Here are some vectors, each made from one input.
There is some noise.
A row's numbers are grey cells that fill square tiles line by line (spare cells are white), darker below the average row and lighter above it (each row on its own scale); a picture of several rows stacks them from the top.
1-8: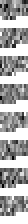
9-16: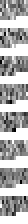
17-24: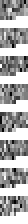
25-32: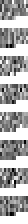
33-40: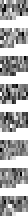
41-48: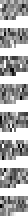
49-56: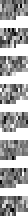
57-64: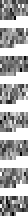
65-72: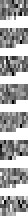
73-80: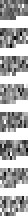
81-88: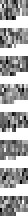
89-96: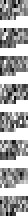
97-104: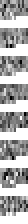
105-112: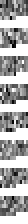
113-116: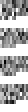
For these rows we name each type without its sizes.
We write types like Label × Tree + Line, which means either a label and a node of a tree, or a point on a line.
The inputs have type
Bool × (Label + Line).
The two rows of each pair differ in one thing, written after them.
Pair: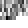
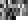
the true/false value
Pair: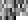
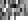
the label
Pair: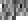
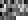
the label
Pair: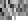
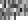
the true/false value
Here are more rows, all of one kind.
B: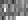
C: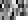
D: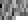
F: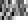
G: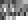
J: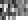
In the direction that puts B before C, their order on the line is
J, B, G, C, D, F.
